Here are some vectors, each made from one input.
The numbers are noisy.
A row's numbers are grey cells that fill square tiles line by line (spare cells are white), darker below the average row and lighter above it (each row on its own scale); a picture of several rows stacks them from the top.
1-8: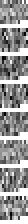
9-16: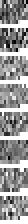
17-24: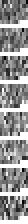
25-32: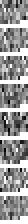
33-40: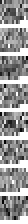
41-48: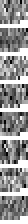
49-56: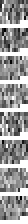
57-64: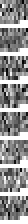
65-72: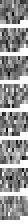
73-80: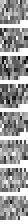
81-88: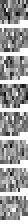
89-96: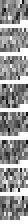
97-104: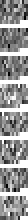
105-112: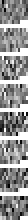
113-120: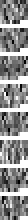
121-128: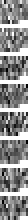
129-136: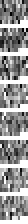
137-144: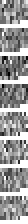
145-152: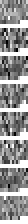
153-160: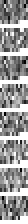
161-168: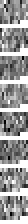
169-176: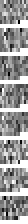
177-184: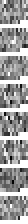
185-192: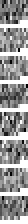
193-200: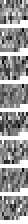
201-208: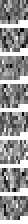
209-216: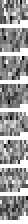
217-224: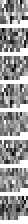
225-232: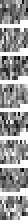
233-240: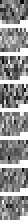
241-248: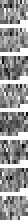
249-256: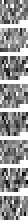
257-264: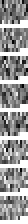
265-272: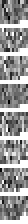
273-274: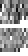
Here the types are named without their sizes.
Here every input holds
a label and a true/false value.
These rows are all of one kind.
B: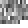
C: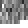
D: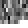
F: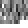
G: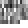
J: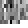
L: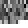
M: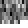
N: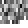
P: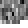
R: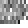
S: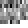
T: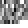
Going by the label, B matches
G, J, R and S.
